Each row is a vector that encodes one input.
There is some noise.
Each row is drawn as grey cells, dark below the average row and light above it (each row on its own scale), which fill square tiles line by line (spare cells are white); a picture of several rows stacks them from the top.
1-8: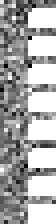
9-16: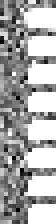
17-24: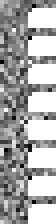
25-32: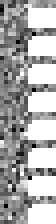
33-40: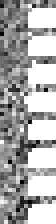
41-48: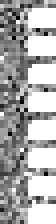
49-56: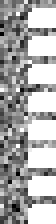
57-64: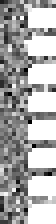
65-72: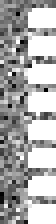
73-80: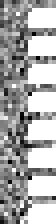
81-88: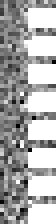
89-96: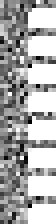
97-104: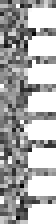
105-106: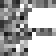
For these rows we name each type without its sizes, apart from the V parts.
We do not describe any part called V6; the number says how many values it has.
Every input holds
a node of a tree, together with either three true/false values, or a value of V6.
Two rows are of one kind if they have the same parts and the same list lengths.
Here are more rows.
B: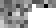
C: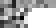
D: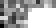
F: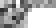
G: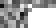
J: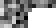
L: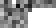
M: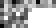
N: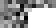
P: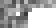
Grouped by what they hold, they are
B, L
C, D, F, G, J, M, N, P

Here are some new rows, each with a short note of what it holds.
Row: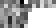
a node of a tree and a value of V6
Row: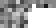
a node of a tree and a value of V6
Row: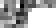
a node of a tree and three true/false values
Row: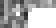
a node of a tree and three true/false values
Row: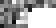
a node of a tree and three true/false values
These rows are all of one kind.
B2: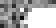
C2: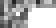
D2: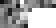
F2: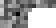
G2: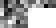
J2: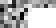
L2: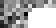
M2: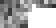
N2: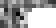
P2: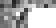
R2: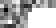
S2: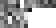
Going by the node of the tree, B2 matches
J2 and L2.
